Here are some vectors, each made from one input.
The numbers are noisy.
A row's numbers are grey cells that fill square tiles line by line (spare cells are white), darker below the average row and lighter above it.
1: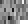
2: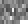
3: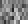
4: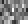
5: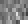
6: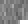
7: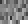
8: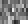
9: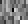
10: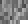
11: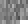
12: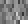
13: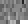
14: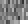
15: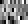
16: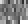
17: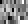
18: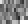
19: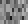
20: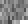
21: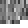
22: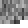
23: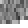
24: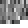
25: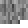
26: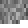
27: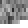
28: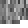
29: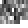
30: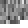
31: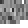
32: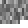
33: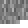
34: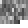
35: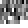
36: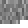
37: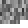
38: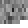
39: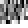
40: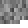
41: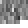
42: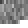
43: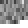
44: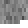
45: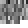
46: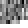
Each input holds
either a point on a 5-point line, or a node of a 7-node tree.
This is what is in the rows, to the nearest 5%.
About 30% of them hold a point on a 5-point line. The rest hold a node of a 7-node tree.
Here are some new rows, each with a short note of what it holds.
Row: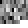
a point on a 5-point line
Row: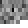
a point on a 5-point line
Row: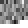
a node of a 7-node tree
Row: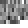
a node of a 7-node tree
